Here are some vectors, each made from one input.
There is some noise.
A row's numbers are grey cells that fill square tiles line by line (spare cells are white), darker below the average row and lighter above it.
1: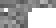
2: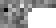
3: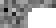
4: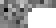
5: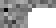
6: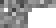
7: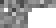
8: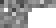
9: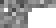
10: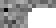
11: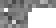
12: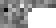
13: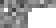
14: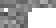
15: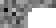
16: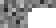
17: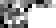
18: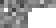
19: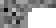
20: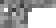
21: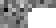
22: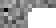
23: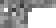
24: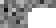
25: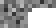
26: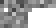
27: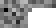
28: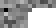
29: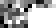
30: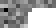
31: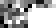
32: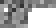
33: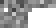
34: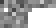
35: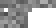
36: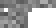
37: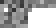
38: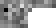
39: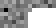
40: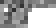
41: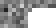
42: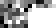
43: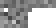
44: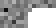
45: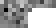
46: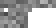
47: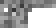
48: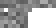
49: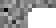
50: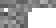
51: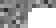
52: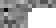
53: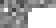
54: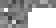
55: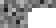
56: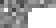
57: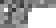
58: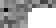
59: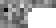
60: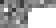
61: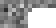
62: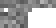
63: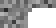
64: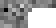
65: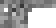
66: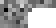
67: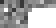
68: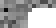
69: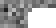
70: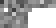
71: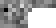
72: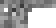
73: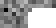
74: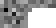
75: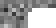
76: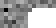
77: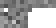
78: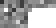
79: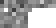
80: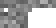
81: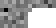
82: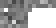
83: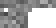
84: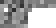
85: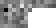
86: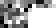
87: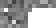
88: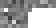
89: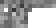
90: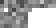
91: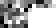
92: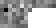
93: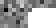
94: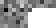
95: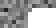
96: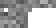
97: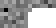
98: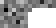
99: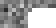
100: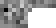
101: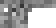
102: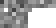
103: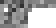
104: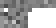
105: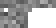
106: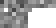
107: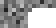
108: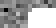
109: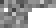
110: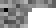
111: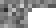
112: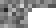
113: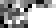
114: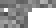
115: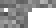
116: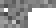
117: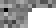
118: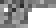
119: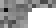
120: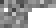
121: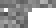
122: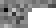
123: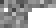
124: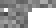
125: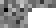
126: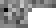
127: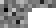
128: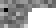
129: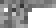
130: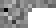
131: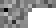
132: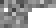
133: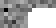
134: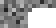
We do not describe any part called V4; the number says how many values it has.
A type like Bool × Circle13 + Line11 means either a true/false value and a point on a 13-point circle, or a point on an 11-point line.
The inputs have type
List2(Bool × V4).
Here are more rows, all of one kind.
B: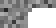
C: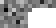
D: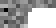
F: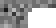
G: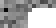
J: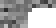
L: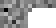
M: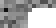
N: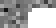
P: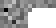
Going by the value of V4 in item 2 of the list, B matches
D, J and L.
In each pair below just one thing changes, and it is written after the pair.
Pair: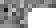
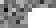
the value of V4 in item 1 of the list
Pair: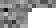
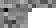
the value of V4 in item 2 of the list
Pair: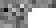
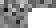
the value of V4 in item 1 of the list
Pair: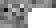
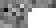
the value of V4 in item 2 of the list
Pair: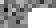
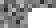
the value of V4 in item 2 of the list
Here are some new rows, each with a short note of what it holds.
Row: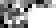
the empty list
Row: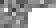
a list of one item
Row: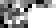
the empty list
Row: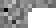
a list of two items
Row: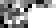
the empty list
